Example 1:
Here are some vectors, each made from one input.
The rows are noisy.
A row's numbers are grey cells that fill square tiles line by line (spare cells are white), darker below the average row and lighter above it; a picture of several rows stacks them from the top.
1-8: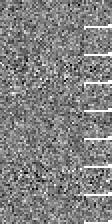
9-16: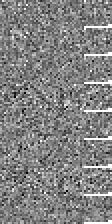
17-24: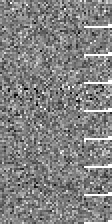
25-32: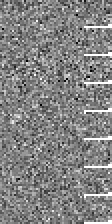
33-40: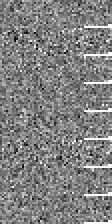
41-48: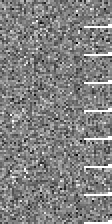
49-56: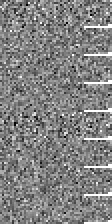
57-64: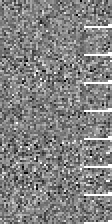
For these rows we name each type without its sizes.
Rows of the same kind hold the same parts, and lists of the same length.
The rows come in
2 kinds.
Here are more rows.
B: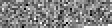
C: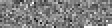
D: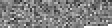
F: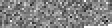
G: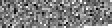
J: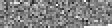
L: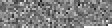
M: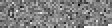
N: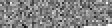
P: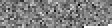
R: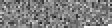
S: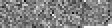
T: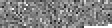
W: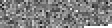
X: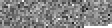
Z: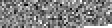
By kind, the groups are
B, G, Z
C, D, F, J, L, M, N, P, R, S, T, W, X

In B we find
a true/false value.
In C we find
a point on a circle and a true/false value.
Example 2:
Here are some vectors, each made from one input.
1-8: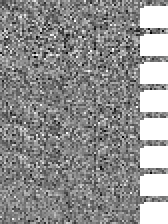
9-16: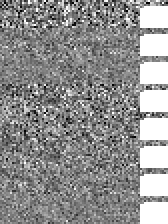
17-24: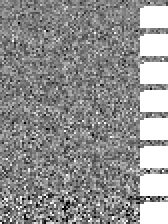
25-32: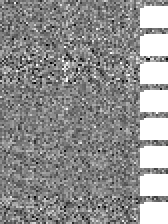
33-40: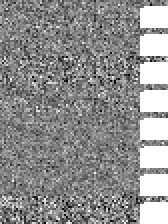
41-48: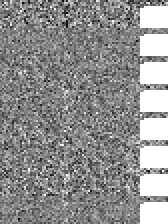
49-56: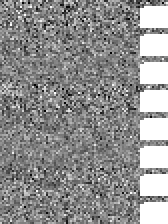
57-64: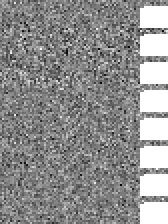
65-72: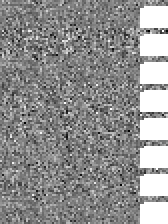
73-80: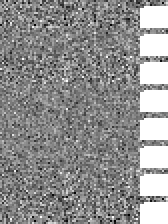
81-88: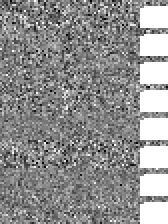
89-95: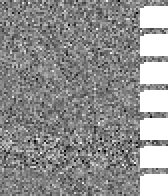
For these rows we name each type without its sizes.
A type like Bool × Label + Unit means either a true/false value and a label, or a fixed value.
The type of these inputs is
Bool × Bool × Bool + Label.
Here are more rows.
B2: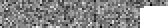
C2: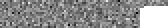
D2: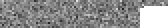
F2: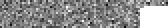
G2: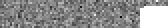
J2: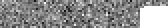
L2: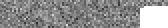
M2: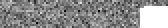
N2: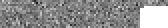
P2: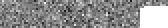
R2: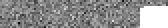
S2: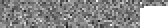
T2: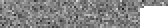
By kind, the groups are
B2, S2
C2, D2, F2, G2, J2, L2, M2, N2, P2, R2, T2

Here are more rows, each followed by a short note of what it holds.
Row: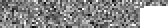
three true/false values
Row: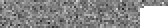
a label
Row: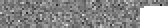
a label
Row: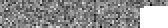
three true/false values
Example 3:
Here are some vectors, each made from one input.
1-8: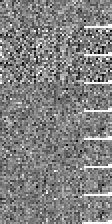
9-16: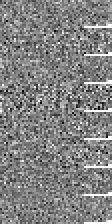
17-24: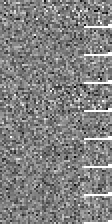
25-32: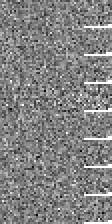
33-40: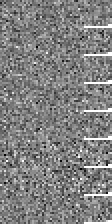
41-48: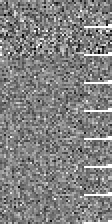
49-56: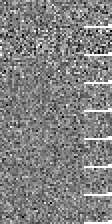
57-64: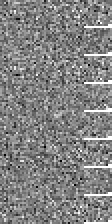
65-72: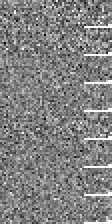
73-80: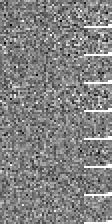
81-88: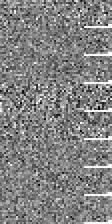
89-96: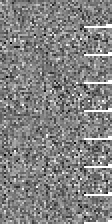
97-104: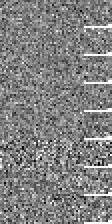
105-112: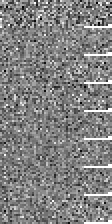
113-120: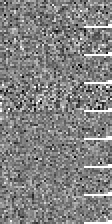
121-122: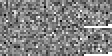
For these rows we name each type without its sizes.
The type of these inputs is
List(Circle).
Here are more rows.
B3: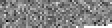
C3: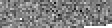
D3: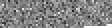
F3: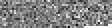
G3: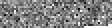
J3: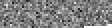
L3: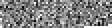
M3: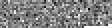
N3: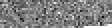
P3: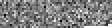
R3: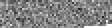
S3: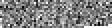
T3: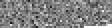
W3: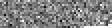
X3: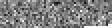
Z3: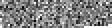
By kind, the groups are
B3, C3, D3, J3, N3, R3, T3
F3, G3, M3, P3, W3, X3
L3, S3, Z3

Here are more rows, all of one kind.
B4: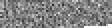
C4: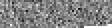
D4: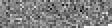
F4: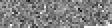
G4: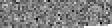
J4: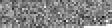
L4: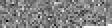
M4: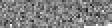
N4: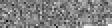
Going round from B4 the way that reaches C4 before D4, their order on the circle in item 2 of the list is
B4, C4, J4, G4, F4, M4, N4, L4, D4.
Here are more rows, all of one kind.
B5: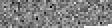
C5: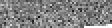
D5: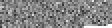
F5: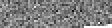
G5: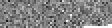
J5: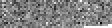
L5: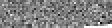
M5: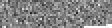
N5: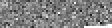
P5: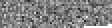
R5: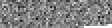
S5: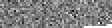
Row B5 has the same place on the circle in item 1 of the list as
J5 and R5.
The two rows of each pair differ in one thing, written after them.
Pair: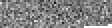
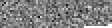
the place on the circle in item 2 of the list
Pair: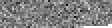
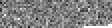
the place on the circle in item 2 of the list
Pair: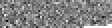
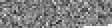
the place on the circle in item 1 of the list
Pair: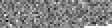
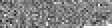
the place on the circle in item 1 of the list
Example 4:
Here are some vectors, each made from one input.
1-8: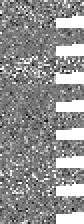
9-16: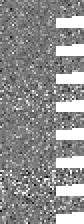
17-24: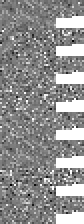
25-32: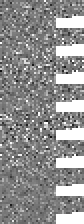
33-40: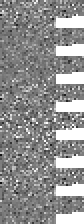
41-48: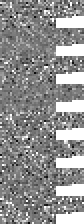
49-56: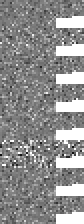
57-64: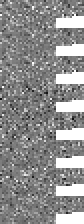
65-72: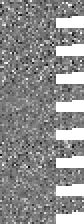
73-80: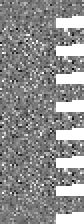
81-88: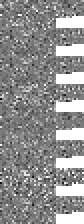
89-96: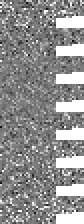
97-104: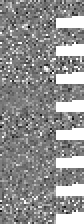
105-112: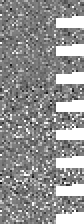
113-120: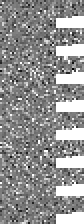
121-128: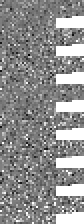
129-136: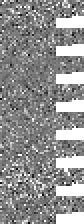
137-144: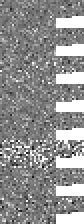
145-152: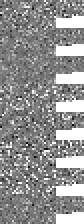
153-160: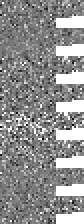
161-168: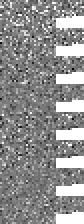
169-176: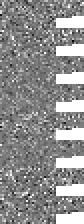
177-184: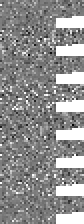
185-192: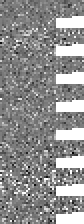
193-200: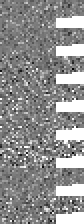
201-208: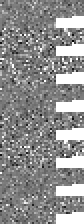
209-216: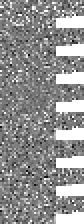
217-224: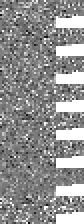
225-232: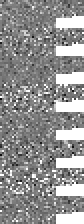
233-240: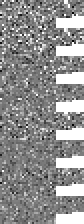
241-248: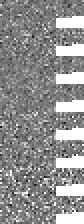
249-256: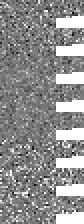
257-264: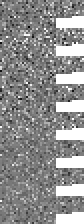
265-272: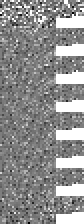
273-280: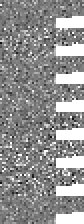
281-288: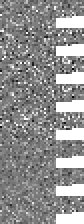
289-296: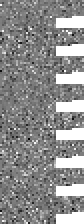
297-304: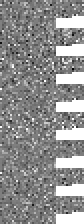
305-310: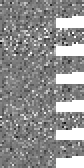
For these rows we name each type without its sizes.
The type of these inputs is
Bool × Bool × Bool + Label.
